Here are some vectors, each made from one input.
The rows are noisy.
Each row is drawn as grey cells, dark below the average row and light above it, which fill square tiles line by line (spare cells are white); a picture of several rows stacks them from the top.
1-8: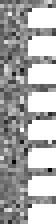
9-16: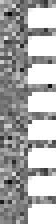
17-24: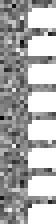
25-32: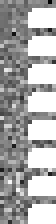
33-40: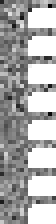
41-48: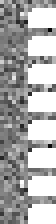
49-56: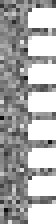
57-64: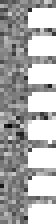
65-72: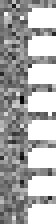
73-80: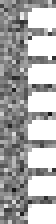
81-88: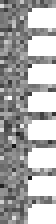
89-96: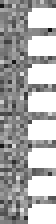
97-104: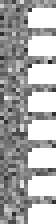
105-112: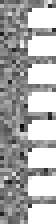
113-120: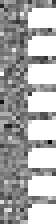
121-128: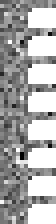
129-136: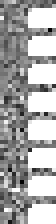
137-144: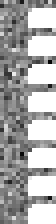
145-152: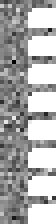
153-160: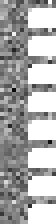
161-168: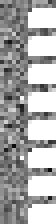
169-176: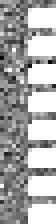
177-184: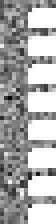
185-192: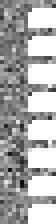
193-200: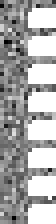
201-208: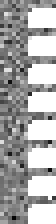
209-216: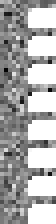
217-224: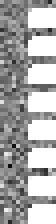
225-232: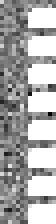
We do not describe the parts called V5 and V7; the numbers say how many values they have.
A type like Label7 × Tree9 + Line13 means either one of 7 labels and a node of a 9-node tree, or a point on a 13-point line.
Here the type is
(Bool × V7 + V5) × (Circle8 + Unit) × Line9.
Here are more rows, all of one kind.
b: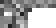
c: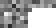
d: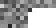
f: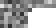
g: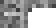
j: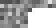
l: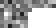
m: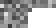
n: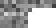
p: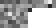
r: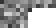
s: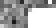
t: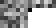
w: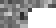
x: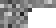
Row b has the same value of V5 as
c, f, p and x.
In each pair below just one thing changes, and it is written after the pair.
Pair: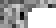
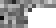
the place on the 9-point line
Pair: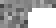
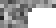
the place on the 9-point line
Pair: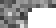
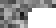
the true/false value
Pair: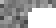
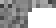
the true/false value
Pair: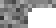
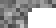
the value of V7
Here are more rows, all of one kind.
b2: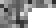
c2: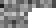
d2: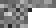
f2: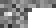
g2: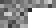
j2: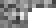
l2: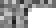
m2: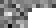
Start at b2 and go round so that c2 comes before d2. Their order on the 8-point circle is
b2, m2, g2, j2, c2, l2, f2, d2.
